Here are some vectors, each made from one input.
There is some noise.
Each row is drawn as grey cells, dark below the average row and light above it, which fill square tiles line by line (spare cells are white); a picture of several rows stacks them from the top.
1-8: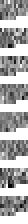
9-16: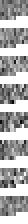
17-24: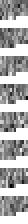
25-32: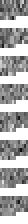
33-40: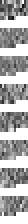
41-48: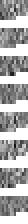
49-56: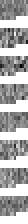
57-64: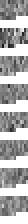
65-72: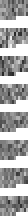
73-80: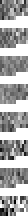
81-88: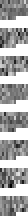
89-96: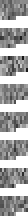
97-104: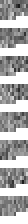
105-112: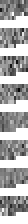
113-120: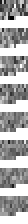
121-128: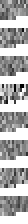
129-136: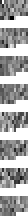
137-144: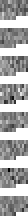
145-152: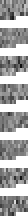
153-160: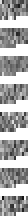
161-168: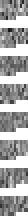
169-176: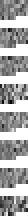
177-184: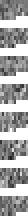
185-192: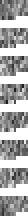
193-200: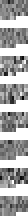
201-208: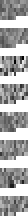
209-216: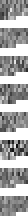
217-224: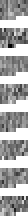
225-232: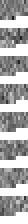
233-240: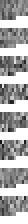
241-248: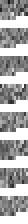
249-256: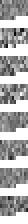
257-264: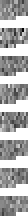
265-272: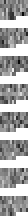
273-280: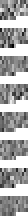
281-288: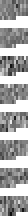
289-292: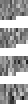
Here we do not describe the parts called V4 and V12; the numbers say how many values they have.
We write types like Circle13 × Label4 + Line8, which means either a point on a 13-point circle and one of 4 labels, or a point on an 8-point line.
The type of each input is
Bool × (Line5 + Line6) × V4 × V12.
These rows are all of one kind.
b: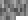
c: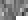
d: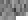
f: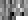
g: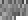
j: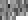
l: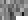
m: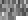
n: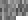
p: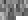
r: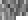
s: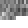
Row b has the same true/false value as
d, f and g.
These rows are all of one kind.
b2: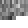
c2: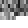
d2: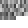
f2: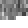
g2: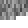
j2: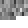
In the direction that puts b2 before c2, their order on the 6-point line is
d2, b2, g2, c2, f2, j2.
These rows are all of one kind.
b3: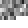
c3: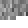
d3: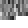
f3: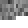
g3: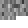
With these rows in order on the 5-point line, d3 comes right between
c3 and f3.
